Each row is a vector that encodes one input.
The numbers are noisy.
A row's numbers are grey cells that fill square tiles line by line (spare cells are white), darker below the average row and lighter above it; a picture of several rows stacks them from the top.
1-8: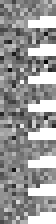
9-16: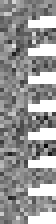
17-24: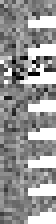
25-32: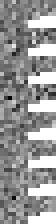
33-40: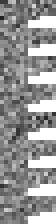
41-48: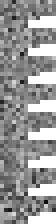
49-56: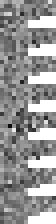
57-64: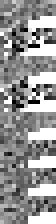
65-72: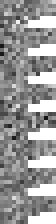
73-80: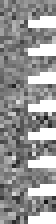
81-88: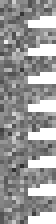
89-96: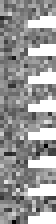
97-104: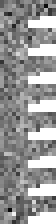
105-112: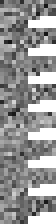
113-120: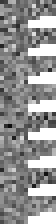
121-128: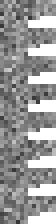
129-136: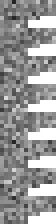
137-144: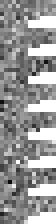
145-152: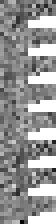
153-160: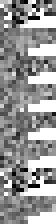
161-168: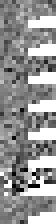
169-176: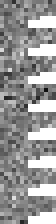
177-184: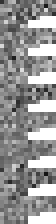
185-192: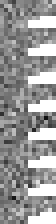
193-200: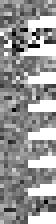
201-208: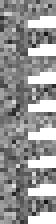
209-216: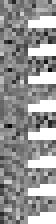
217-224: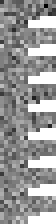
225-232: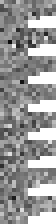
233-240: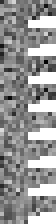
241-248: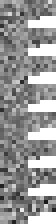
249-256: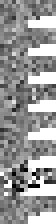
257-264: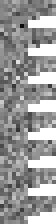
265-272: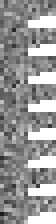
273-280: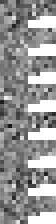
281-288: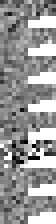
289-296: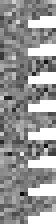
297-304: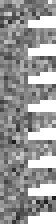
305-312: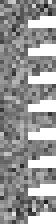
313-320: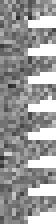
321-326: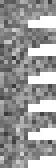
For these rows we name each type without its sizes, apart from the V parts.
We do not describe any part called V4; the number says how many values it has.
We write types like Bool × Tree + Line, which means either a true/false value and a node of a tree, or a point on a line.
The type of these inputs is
List((Label + Line) × V4).
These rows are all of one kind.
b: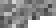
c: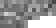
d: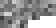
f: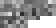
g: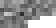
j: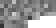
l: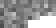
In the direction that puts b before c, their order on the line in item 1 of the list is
f, d, b, c, g, l, j.
